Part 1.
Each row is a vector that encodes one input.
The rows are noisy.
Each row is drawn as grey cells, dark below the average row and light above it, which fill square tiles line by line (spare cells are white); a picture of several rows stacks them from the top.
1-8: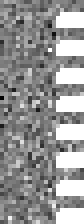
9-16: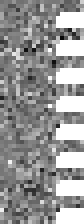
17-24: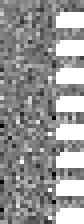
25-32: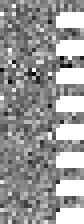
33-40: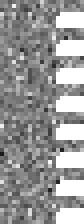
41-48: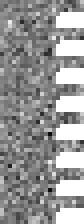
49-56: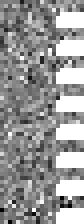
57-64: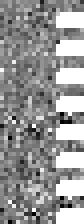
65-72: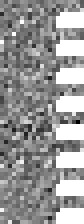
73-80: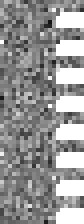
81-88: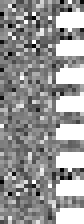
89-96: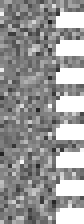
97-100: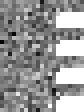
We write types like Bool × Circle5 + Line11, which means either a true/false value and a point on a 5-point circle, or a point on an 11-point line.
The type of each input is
List2(Line6).
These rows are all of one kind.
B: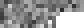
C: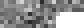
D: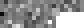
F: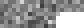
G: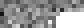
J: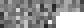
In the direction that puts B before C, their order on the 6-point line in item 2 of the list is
B, C, G, F, J, D.
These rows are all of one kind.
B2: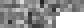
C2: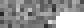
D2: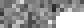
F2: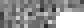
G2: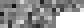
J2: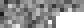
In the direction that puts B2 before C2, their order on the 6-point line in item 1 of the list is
G2, B2, D2, C2, F2, J2.
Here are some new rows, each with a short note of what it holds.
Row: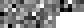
the empty list
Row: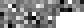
the empty list
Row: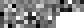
the empty list
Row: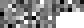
the empty list
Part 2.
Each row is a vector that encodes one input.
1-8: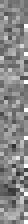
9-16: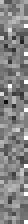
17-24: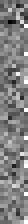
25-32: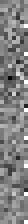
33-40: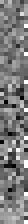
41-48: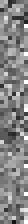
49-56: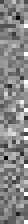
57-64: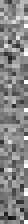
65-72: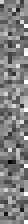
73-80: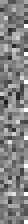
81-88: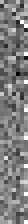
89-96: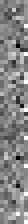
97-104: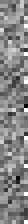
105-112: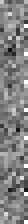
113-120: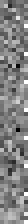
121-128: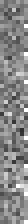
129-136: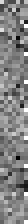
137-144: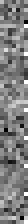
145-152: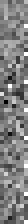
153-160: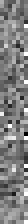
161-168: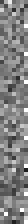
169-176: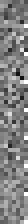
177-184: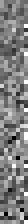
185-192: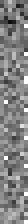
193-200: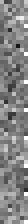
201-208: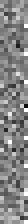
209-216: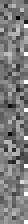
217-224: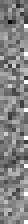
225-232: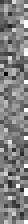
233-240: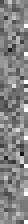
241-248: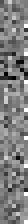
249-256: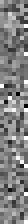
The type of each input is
Circle15 + Line12.
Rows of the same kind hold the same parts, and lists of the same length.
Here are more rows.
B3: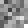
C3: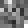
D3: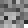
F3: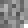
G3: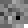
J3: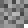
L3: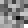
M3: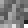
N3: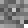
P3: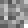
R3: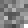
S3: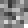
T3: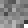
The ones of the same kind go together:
B3, C3, D3, F3, G3, J3, P3
L3, M3, N3, R3, S3, T3

